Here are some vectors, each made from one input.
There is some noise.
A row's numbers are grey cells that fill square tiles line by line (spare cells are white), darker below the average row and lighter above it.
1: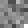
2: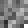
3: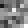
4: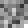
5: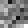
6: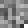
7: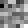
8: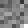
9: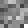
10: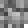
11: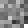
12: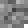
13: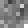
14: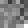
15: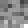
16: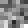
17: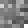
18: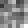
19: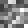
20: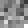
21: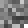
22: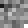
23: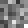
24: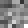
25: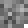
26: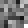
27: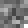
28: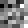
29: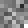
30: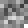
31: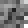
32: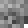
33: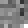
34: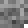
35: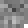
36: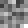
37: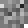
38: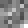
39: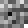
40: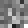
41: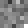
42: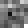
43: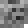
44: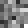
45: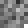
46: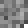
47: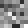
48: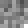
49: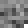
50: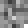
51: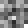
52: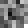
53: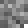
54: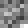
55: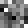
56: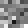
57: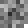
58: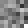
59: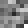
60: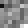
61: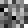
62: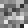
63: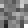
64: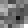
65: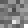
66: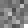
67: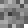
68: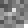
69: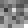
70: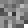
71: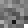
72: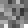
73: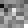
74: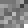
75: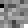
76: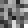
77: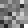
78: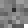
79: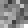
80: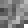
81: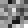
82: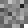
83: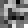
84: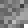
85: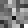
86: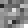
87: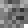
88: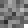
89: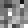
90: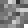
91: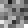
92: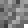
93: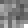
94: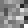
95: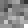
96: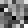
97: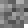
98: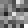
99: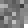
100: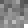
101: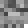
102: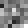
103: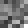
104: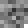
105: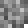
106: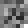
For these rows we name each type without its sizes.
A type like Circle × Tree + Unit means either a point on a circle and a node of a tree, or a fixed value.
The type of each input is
List(Line).
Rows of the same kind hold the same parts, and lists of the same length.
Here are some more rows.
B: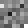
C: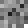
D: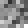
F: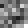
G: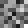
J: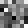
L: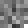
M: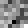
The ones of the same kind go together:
B, C
D, F, G, L, M
J

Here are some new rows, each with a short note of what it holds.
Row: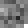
a list of two items
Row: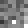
a list of one item
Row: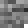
a list of two items
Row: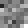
a list of two items
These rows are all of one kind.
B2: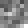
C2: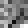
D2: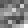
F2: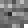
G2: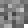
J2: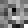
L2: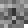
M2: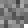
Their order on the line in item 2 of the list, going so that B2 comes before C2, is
M2, D2, B2, L2, G2, J2, C2, F2.
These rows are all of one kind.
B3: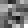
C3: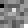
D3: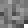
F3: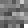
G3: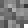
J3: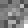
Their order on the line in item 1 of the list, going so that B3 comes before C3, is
G3, D3, F3, B3, J3, C3.
